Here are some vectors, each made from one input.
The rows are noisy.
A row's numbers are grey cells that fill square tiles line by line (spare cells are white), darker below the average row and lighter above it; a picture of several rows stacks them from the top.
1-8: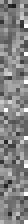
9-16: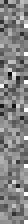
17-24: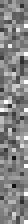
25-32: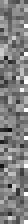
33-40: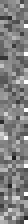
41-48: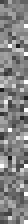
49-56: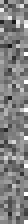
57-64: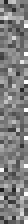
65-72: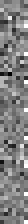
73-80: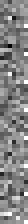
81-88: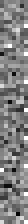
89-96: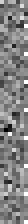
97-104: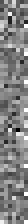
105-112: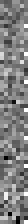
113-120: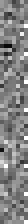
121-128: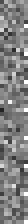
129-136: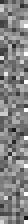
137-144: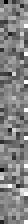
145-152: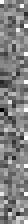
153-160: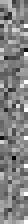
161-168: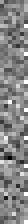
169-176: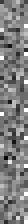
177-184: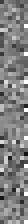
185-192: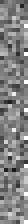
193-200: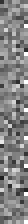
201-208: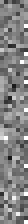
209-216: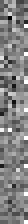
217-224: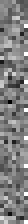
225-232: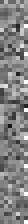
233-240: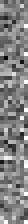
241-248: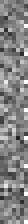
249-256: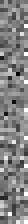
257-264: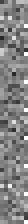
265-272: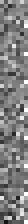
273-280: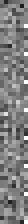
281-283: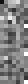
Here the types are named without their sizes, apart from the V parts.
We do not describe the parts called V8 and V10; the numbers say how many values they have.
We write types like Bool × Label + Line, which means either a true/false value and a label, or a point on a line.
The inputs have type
(Bool × Bool × Bool × Bool + V8) × V10 + Tree × Tree.
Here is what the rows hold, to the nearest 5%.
About 15% of them hold a node of each of two trees. The rest hold a value of V10, together with either four true/false values, or a value of V8.
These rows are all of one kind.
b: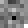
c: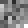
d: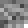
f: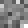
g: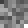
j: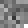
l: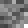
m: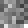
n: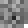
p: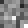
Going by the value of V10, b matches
d and n.
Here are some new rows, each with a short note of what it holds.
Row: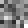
a node of each of two trees
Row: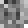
a value of V8 and a value of V10
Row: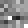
a value of V8 and a value of V10
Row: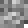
a value of V8 and a value of V10
